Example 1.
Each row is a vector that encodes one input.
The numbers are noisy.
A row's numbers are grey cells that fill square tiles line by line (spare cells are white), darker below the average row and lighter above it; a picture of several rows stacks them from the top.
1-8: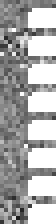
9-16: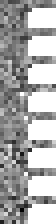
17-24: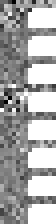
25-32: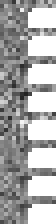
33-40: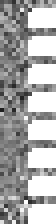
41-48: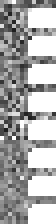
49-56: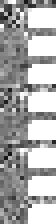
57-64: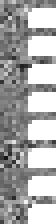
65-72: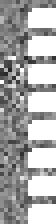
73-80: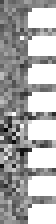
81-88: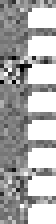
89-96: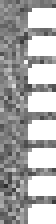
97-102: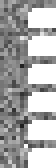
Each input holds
either one of 9 labels, or three true/false values.
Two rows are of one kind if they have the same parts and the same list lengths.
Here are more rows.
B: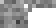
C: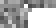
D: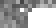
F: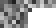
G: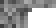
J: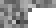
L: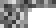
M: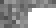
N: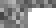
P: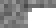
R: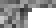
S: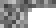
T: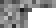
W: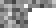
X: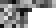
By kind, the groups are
B, C, D, F, J, W
G, L, M, N, P, R, S, T, X

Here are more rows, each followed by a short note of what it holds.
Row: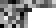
one of 9 labels
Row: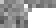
three true/false values
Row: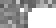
three true/false values
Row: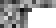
one of 9 labels
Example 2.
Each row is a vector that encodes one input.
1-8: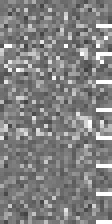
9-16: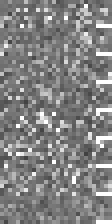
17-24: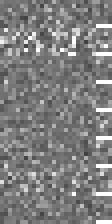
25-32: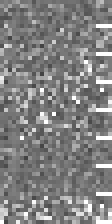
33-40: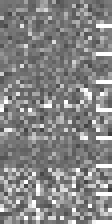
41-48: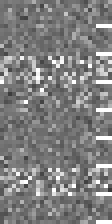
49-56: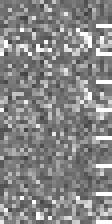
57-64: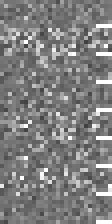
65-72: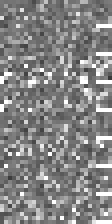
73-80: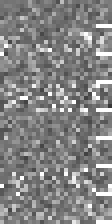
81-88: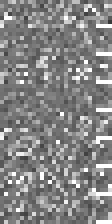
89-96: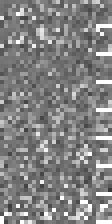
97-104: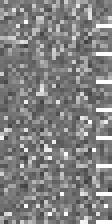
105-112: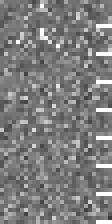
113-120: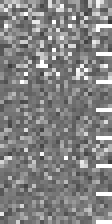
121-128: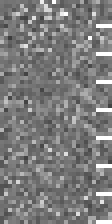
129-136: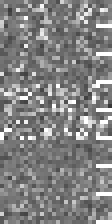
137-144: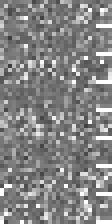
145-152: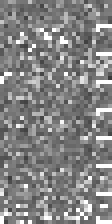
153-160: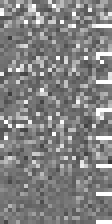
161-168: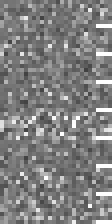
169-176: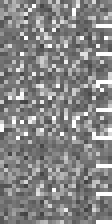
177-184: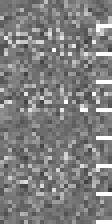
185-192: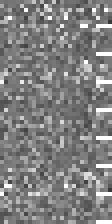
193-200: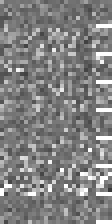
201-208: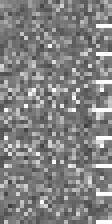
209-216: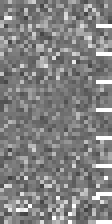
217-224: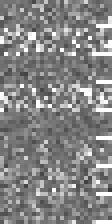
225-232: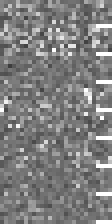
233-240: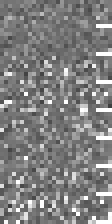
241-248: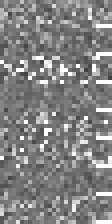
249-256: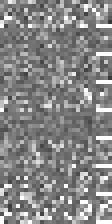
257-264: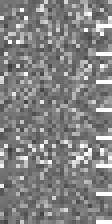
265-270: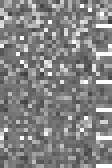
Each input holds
either one of 11 labels, or a node of a 13-node tree.
